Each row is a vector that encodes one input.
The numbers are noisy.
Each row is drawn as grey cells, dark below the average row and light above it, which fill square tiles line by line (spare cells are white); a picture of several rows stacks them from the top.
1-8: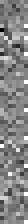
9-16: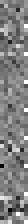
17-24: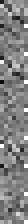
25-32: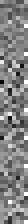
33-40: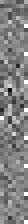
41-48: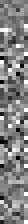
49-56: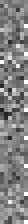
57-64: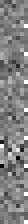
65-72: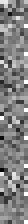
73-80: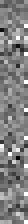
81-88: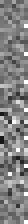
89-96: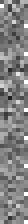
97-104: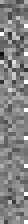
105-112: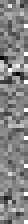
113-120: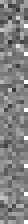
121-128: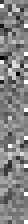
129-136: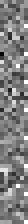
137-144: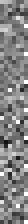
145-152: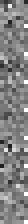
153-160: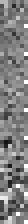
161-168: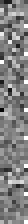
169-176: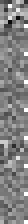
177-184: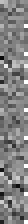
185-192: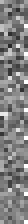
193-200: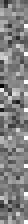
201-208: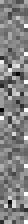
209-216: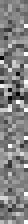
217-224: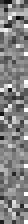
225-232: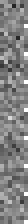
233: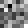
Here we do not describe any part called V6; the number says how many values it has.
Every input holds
either a point on a 4-point line and a value of V6, or a point on a 19-point line.
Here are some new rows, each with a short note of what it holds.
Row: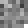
a point on a 19-point line
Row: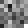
a point on a 4-point line and a value of V6
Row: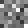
a point on a 4-point line and a value of V6
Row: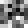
a point on a 19-point line
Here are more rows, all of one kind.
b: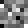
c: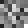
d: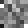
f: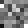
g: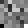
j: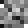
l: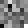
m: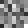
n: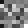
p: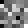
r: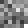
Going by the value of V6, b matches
d, f and j.
